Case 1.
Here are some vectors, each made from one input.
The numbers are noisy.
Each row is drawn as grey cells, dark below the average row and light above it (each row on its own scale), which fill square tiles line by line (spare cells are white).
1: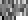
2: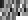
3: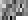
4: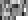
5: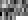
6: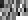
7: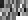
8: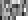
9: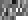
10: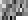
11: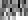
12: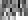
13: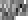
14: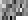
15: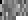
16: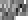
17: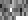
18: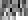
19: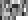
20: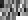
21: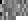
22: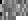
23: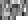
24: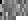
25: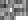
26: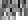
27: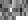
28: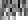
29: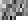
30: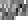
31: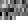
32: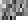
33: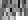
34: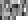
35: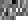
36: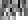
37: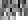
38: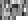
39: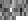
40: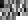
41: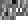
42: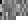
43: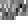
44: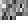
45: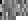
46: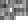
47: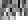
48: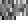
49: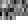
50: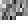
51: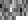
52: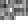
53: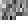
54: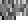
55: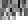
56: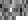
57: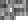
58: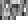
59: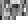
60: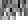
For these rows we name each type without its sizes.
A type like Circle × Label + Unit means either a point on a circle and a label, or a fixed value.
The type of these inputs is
Label.
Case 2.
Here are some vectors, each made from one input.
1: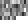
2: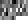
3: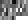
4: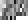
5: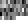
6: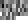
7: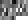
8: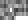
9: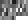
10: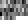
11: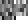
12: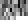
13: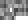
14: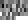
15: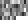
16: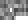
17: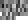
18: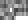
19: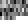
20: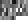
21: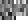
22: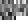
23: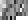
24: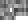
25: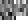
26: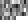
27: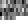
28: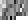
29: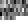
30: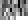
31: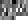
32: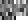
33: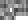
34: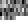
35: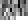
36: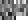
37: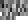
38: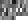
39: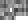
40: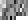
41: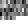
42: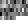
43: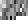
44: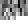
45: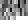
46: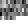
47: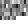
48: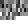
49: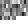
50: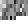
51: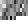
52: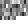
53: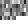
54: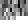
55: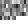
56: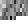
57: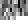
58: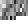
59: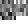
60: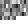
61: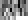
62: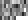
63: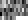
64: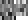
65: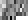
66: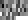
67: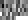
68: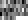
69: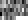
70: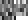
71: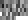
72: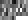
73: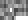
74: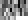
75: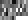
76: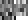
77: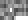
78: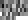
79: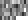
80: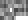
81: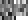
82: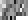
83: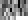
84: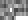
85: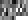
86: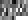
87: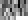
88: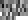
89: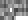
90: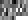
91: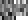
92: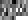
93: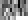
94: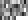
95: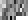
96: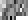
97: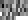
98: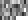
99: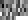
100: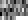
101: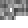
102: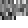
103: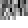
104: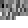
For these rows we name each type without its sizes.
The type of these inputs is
Label.
